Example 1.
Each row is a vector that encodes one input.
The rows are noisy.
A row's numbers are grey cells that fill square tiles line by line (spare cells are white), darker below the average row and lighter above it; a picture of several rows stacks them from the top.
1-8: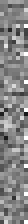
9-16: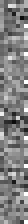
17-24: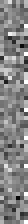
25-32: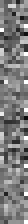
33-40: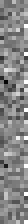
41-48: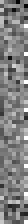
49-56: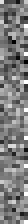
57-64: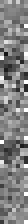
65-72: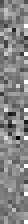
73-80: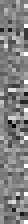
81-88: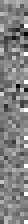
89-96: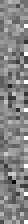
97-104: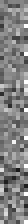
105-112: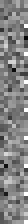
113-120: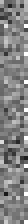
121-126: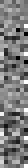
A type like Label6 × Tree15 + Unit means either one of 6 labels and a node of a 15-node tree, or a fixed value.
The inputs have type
Line6 + Tree11.
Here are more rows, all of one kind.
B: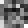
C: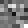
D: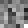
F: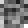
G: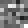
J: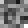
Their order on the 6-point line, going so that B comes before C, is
B, F, J, G, C, D.
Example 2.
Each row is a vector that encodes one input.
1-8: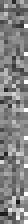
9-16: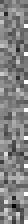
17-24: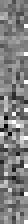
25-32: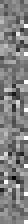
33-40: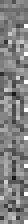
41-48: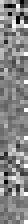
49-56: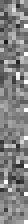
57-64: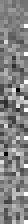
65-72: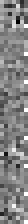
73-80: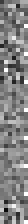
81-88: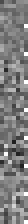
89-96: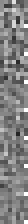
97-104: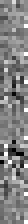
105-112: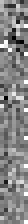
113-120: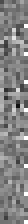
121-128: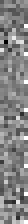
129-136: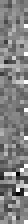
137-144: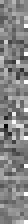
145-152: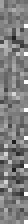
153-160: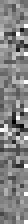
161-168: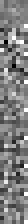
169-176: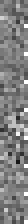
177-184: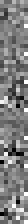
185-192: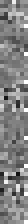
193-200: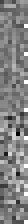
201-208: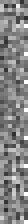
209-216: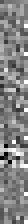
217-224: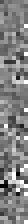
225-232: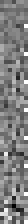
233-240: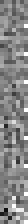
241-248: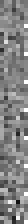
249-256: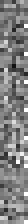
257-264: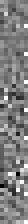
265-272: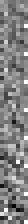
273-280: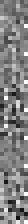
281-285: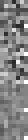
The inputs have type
List2(Line9).
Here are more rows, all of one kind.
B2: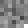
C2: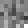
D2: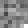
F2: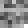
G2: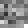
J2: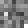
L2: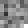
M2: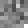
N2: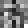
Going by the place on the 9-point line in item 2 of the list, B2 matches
D2, L2 and M2.
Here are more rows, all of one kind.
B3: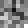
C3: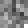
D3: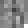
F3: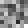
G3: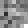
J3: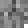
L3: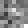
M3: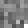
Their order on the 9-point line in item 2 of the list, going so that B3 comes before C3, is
F3, G3, D3, B3, L3, C3, M3, J3.
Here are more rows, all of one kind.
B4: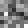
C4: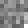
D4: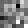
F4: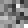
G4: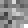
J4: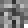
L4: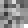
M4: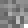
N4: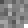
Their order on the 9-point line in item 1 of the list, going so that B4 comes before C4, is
B4, D4, G4, L4, C4, M4, F4, N4, J4.
